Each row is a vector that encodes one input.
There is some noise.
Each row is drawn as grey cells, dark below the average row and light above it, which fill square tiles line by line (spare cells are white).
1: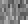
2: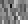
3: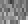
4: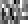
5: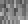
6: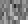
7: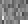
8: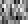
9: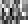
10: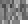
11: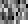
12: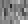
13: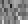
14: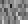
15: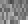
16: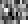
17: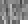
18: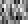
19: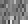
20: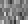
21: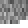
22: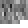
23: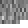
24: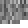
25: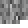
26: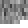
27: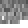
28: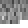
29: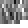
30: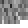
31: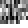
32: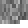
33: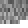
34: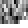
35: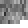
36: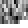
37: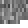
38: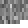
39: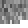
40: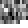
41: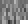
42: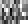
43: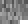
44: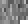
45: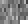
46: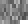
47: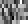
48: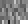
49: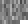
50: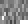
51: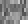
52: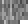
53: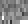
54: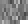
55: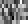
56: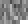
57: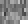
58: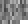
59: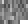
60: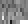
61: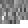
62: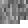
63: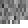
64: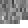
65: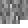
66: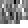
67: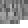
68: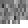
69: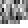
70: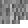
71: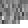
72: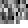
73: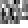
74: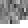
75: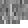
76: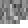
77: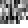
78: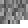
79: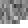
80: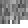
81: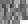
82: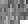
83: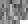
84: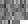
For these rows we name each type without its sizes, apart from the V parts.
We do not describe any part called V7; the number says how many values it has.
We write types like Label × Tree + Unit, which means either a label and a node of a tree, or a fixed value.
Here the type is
(Bool × Bool × Bool + Unit) × V7 + Tree.
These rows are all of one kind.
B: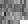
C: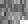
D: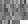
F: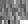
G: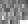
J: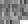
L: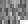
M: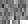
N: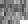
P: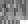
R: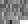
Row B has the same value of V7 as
C, J, N and R.
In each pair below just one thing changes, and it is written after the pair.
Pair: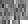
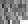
the value of V7
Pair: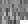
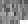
the value of V7
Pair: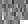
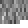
the value of V7
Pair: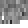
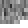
one of the three true/false values
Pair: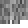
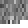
one of the three true/false values
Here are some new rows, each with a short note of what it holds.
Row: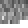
three true/false values and a value of V7
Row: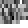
a node of a tree
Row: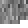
a value of V7
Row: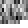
a node of a tree
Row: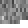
three true/false values and a value of V7
